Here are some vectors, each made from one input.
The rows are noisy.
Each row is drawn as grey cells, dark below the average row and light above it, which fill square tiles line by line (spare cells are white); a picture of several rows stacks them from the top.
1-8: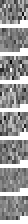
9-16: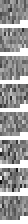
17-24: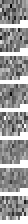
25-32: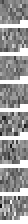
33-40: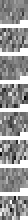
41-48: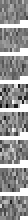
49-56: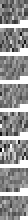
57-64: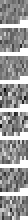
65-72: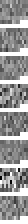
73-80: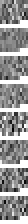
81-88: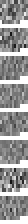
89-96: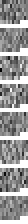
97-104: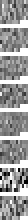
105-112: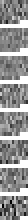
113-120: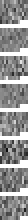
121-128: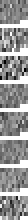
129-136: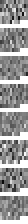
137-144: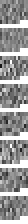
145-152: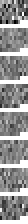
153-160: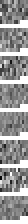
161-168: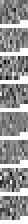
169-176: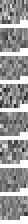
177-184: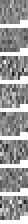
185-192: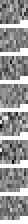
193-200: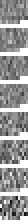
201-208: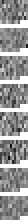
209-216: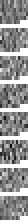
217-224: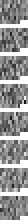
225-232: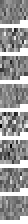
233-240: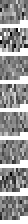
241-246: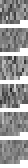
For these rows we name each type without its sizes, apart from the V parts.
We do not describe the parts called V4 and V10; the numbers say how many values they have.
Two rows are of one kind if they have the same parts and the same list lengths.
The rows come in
4 kinds.
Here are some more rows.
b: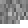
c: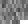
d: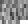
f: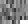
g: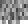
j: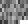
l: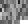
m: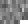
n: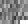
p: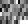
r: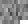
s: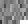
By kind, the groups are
b, f, n
c, j, l, m
d, g, p
r, s

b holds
a point on a circle, a point on a line and a value of V10.
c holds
a label, a value of V4 and a value of V10.
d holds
a point on a circle, a label and a value of V10.
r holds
a point on a line, a value of V4 and a value of V10.
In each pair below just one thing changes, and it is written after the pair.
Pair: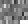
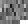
the place on the circle
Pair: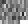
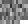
the label
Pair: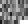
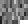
the value of V10
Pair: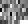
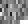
the value of V10
